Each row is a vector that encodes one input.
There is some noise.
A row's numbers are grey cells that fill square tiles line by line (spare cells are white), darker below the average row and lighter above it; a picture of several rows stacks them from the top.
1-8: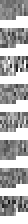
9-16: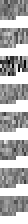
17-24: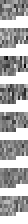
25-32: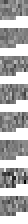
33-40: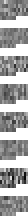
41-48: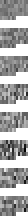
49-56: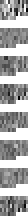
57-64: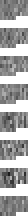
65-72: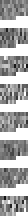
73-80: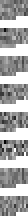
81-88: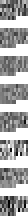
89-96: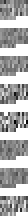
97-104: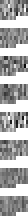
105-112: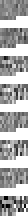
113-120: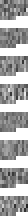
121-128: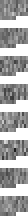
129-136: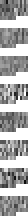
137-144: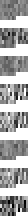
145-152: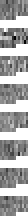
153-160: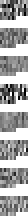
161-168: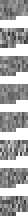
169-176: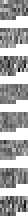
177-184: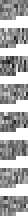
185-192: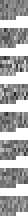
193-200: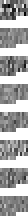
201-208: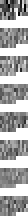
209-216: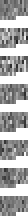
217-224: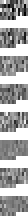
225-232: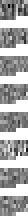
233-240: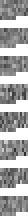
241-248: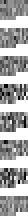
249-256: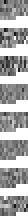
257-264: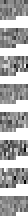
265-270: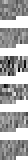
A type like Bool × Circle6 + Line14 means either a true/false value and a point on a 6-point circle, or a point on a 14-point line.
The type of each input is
List3(Circle8).
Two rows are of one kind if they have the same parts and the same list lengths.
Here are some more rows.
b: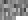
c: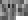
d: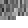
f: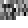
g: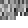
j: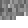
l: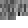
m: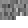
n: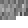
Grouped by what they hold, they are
b
c
d, m
f, g, j, l, n

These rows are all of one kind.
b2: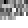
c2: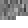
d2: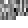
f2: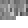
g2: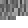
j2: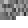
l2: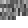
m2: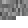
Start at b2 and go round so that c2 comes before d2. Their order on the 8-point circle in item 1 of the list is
b2, c2, f2, g2, m2, l2, d2, j2.
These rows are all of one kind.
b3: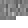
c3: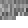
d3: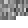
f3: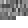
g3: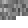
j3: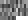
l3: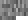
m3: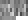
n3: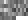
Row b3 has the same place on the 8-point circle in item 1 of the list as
d3, f3 and j3.
